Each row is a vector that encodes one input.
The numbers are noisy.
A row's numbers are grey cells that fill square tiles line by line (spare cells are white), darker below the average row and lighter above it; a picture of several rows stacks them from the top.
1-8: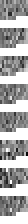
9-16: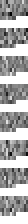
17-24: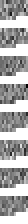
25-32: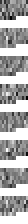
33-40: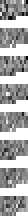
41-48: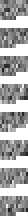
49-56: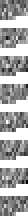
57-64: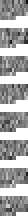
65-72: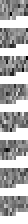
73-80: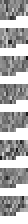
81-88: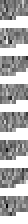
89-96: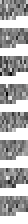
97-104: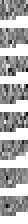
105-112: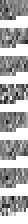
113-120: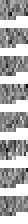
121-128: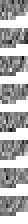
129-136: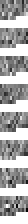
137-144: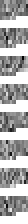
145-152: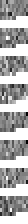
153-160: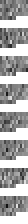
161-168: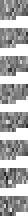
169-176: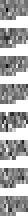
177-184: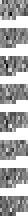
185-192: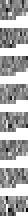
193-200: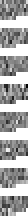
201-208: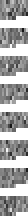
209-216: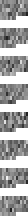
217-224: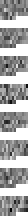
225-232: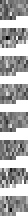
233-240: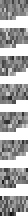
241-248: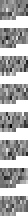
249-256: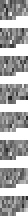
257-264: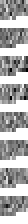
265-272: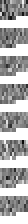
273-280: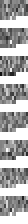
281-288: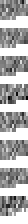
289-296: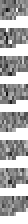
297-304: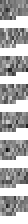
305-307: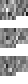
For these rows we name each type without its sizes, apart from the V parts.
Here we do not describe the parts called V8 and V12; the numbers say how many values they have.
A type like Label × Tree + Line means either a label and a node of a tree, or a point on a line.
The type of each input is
List(Line) + V8 × V12.
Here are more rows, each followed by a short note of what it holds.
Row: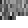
a list of two items
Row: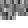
the empty list
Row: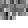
the empty list
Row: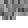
the empty list
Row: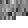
a value of V8 and a value of V12
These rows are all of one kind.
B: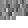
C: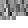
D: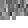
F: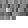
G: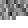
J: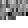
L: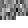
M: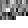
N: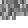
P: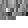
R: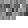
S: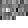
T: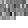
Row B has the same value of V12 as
C, D and S.
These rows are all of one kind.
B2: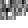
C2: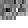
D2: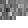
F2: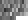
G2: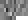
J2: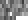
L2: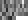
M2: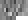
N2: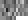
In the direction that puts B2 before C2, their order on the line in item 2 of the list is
B2, G2, M2, N2, J2, D2, C2, F2, L2.
